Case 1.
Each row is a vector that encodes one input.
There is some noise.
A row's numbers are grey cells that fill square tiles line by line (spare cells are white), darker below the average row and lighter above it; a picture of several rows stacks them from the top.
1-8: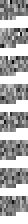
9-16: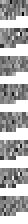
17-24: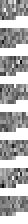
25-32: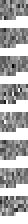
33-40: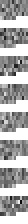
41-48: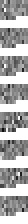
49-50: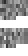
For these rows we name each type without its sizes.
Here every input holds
a point on each of two lines, together with either a fixed value, or a node of a tree.
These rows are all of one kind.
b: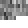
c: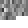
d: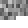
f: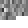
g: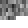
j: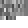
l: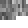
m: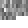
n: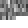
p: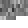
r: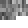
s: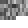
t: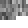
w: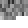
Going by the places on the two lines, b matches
l, r and t.
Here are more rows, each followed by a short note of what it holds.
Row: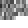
a point on each of two lines and a node of a tree
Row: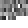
a point on each of two lines
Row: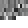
a point on each of two lines
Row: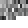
a point on each of two lines
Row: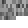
a point on each of two lines and a node of a tree
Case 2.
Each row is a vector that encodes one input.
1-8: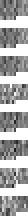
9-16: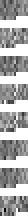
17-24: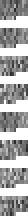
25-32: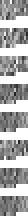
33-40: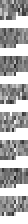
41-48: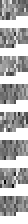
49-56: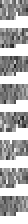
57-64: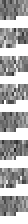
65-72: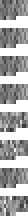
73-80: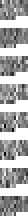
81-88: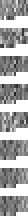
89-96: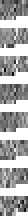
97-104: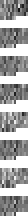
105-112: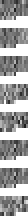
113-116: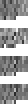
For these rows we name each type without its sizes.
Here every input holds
a point on a line, together with either a fixed value, or a node of a tree.
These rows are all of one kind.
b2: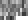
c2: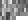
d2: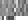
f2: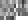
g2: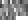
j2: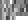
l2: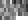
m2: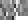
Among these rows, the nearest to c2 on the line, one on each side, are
g2 and j2.
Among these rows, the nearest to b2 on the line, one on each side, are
d2 and m2.
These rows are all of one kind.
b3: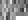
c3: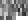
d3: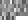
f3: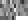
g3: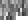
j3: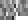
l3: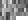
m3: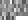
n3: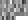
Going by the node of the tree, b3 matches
d3, m3 and n3.
